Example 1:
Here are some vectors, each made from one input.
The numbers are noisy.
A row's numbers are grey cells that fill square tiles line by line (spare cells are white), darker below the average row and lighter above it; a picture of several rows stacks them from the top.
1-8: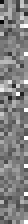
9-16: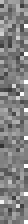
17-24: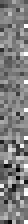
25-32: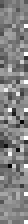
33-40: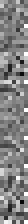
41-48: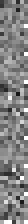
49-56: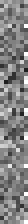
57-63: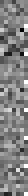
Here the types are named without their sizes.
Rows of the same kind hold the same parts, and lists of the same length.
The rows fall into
3 kinds.
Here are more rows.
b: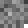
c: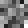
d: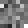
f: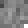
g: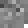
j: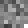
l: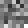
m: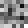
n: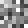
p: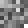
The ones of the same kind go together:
b, d, l, p
c
f, g, j, m, n

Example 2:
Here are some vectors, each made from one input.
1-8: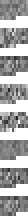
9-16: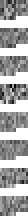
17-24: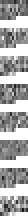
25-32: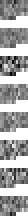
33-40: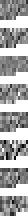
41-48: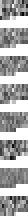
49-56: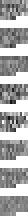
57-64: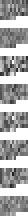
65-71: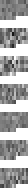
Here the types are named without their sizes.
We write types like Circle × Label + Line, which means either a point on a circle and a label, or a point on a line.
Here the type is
(Bool × Bool × Bool × Bool + Unit) × Line.
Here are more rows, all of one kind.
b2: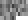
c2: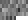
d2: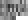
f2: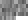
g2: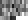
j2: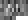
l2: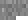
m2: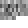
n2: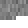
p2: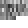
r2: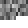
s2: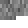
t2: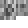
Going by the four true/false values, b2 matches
c2, d2 and p2.
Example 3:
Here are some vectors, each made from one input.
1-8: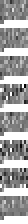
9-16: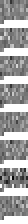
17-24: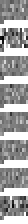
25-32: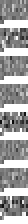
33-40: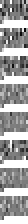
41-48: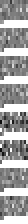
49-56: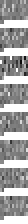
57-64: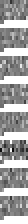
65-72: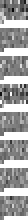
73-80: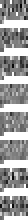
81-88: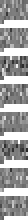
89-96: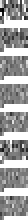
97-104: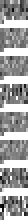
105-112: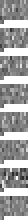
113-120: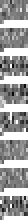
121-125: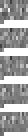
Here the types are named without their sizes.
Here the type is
Bool × Bool × Bool × Bool + Tree + Unit.
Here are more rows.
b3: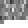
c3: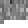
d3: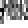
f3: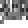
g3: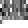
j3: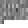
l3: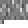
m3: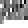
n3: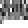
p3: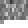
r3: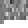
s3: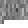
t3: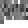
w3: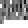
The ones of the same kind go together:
b3, c3, j3, l3, p3, r3, s3
d3
f3, g3, m3, n3, t3, w3

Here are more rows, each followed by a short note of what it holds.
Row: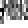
a fixed value
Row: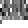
a node of a tree
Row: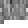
four true/false values
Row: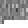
four true/false values
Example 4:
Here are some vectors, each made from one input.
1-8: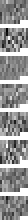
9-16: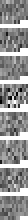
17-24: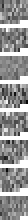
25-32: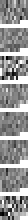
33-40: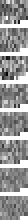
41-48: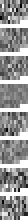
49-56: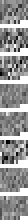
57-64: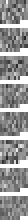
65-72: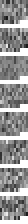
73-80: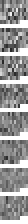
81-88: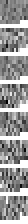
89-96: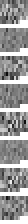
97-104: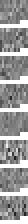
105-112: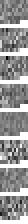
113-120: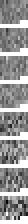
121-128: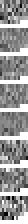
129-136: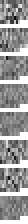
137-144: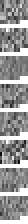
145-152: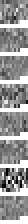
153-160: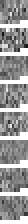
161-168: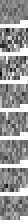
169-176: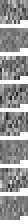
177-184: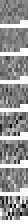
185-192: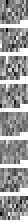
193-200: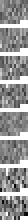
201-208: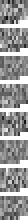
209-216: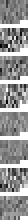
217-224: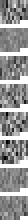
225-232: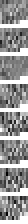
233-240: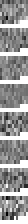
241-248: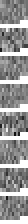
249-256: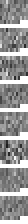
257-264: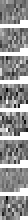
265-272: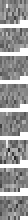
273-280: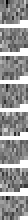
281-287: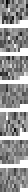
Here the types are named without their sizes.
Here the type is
(Bool × Bool × Bool + Unit) × Label.
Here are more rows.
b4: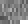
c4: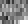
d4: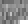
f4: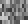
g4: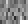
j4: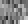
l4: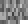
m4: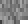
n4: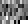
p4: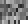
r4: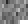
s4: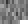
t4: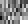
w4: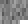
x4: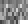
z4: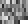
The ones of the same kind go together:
b4, c4, d4, g4, l4, m4, n4, p4, r4, t4, w4, x4, z4
f4, j4, s4

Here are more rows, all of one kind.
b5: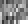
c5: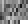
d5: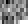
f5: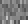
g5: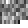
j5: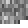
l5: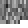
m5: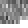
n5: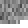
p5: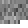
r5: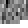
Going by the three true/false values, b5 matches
g5, j5, m5 and p5.
